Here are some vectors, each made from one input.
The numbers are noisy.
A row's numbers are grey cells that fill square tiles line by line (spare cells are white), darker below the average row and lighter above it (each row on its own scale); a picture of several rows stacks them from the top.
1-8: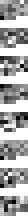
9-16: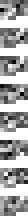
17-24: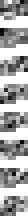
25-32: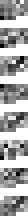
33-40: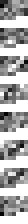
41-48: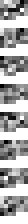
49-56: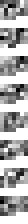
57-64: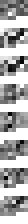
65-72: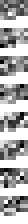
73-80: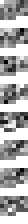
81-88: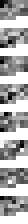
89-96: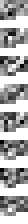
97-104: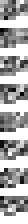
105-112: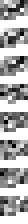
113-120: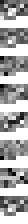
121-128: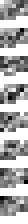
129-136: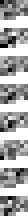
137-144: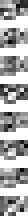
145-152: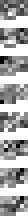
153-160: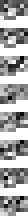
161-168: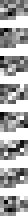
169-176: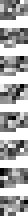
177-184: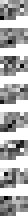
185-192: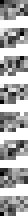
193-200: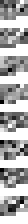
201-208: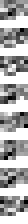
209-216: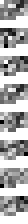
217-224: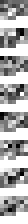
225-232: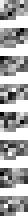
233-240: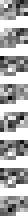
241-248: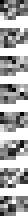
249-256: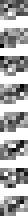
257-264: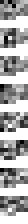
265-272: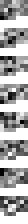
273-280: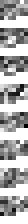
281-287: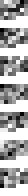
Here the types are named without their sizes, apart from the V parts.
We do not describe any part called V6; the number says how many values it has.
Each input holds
a label and a value of V6, together with either a fixed value, or three true/false values.
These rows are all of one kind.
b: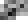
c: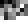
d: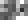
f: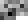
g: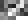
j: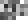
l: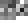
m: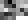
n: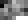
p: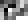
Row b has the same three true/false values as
d, f and l.
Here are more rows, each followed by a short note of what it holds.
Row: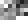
a label and a value of V6
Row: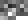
a label and a value of V6
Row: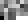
a label, three true/false values and a value of V6
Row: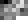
a label, three true/false values and a value of V6
